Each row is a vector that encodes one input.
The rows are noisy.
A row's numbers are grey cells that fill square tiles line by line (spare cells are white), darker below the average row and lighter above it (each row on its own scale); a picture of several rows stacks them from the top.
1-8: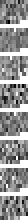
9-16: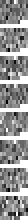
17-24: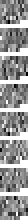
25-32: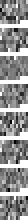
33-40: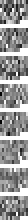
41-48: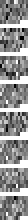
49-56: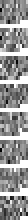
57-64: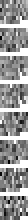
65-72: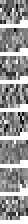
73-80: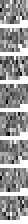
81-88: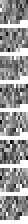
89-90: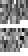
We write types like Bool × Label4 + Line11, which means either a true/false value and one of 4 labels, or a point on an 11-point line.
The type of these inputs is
(Circle10 + Unit) × Line5.
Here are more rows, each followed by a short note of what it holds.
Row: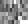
a point on a 10-point circle and a point on a 5-point line
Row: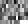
a point on a 5-point line
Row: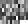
a point on a 5-point line
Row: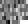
a point on a 10-point circle and a point on a 5-point line
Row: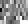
a point on a 5-point line
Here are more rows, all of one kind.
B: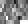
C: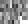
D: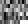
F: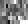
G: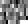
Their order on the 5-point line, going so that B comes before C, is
B, G, D, F, C.
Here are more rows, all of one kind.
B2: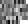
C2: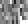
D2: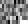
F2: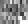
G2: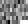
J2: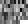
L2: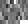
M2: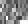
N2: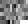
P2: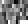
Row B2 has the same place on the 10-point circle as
C2, D2, J2 and P2.
